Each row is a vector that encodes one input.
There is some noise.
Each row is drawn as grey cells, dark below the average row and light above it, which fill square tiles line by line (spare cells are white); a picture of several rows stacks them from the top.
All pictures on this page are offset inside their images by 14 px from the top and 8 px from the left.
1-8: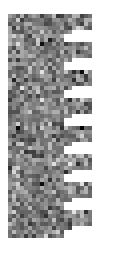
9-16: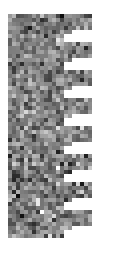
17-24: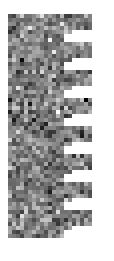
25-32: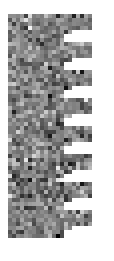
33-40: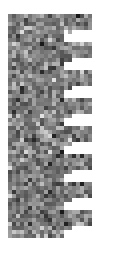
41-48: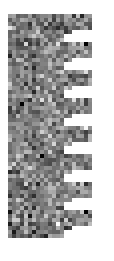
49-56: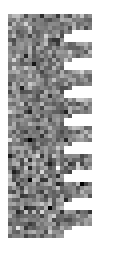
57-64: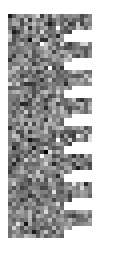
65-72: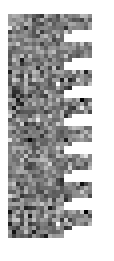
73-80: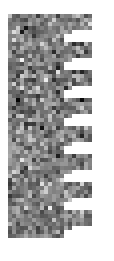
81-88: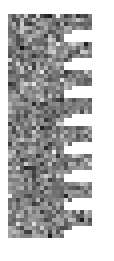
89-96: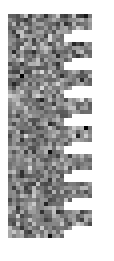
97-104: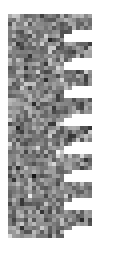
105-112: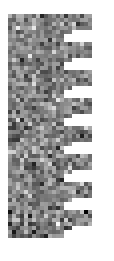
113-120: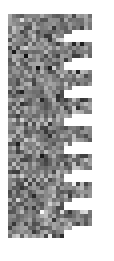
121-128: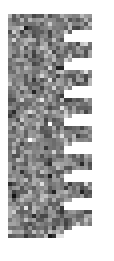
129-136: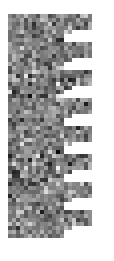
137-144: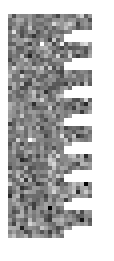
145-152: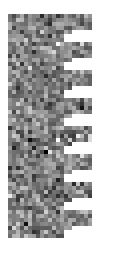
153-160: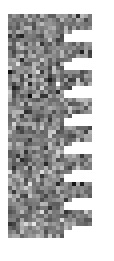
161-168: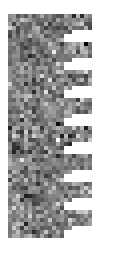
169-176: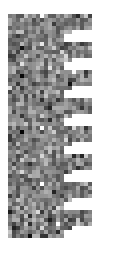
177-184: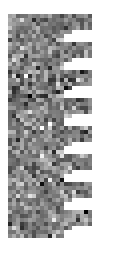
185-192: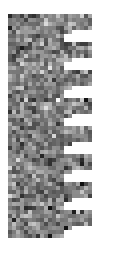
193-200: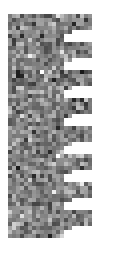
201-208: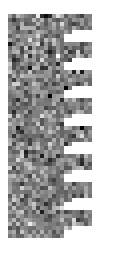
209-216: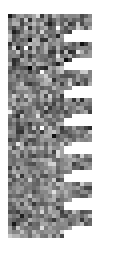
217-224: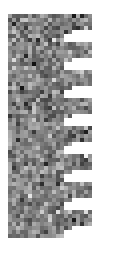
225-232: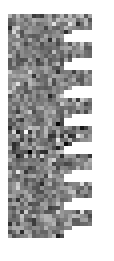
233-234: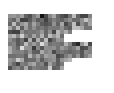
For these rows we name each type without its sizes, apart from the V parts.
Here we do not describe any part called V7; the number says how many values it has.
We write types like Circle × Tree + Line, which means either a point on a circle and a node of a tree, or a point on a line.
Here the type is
List(Circle + Line) × V7.
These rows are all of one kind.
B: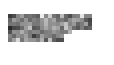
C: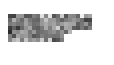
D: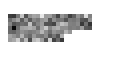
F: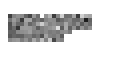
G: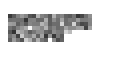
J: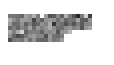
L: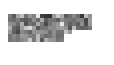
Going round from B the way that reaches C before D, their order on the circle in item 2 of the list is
B, C, G, F, J, L, D.
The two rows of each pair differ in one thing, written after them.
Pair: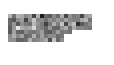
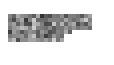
the place on the circle in item 1 of the list
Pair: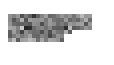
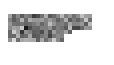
the place on the circle in item 1 of the list
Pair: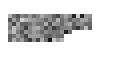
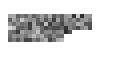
the place on the circle in item 1 of the list
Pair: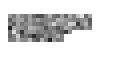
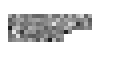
the place on the line in item 2 of the list
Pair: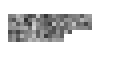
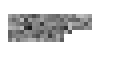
the value of V7
